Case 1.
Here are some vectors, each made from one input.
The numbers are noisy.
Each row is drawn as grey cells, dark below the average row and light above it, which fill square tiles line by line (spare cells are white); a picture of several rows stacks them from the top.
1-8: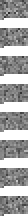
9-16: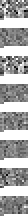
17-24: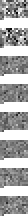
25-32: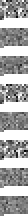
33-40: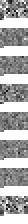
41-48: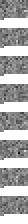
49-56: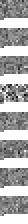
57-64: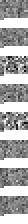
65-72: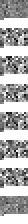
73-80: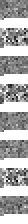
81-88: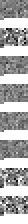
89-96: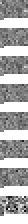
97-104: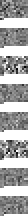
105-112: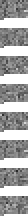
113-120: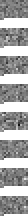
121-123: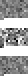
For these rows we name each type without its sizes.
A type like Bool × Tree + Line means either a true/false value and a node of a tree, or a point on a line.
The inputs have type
Bool × Bool × Bool × Bool + Circle + Unit.
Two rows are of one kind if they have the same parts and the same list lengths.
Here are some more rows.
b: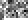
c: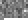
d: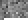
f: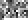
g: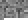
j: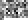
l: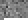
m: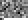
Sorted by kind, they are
b, f, j
c, d, g, l
m

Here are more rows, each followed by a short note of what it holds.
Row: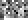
a point on a circle
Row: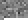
four true/false values
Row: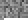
four true/false values
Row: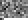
a fixed value
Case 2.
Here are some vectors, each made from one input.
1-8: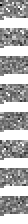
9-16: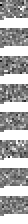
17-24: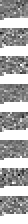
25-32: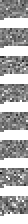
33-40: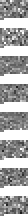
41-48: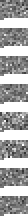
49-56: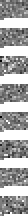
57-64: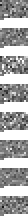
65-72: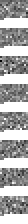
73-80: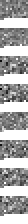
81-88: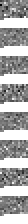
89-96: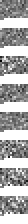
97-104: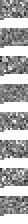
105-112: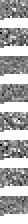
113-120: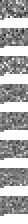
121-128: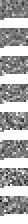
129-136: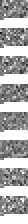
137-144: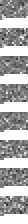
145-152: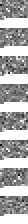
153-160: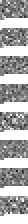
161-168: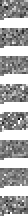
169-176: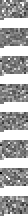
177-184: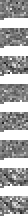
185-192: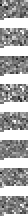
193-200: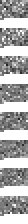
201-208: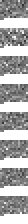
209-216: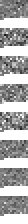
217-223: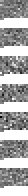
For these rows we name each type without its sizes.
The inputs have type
Bool × Bool × Bool + Line × Line.
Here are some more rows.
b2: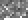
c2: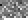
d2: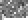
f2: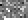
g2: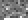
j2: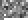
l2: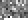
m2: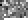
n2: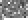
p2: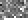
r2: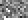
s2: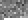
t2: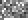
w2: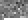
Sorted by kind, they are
b2, c2, d2, f2, g2, n2, p2, r2, s2, w2
j2, l2, m2, t2

